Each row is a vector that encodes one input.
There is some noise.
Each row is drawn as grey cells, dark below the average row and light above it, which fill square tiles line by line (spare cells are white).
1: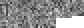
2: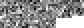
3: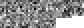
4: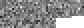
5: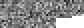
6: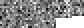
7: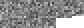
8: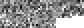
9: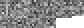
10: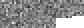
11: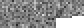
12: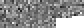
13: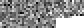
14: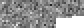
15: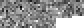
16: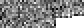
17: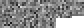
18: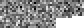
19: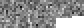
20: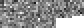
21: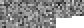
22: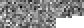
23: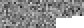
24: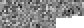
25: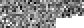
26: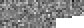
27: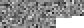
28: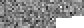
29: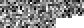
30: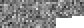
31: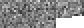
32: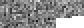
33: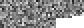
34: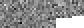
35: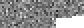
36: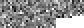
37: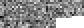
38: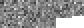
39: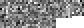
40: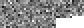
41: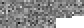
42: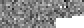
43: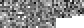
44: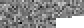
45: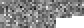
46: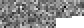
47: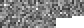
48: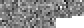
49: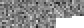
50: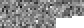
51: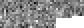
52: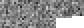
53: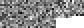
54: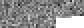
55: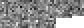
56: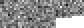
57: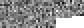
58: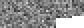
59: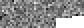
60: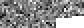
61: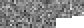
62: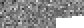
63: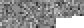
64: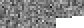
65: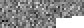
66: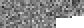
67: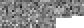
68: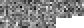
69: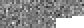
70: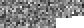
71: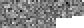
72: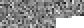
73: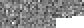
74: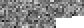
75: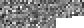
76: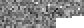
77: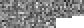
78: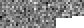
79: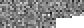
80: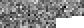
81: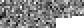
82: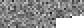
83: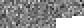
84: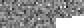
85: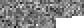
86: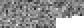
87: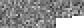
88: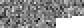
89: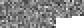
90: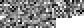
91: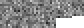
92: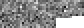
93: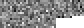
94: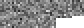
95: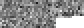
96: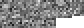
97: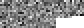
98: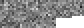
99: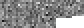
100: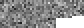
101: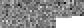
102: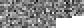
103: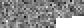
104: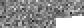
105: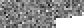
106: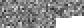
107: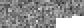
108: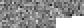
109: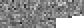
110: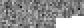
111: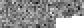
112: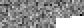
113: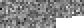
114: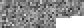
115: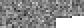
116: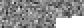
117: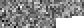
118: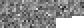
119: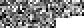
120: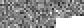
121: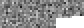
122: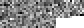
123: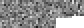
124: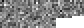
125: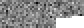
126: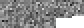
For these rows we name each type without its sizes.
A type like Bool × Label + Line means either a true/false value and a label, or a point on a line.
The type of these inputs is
Bool × Line + Circle.
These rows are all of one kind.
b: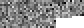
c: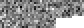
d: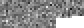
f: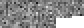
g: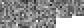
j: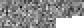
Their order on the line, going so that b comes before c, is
d, b, f, j, c, g.
